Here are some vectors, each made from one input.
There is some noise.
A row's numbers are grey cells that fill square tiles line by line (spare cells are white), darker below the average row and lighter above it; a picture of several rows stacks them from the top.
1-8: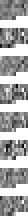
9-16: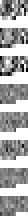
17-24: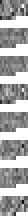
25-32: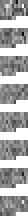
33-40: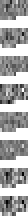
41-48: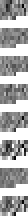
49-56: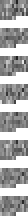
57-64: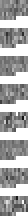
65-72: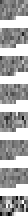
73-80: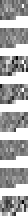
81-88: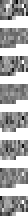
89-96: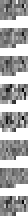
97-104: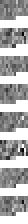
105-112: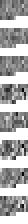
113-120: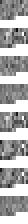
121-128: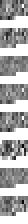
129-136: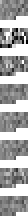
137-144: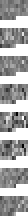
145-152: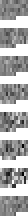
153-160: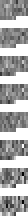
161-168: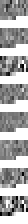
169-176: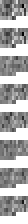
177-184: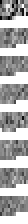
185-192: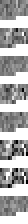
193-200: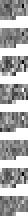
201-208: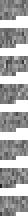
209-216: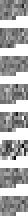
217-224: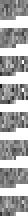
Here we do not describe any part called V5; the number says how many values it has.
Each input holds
a list of up to two items, each a true/false value and a value of V5.
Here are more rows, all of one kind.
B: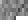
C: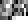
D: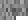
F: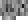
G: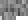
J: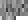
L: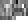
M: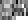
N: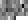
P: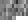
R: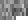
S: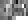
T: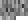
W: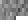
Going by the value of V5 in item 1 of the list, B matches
L, S and W.
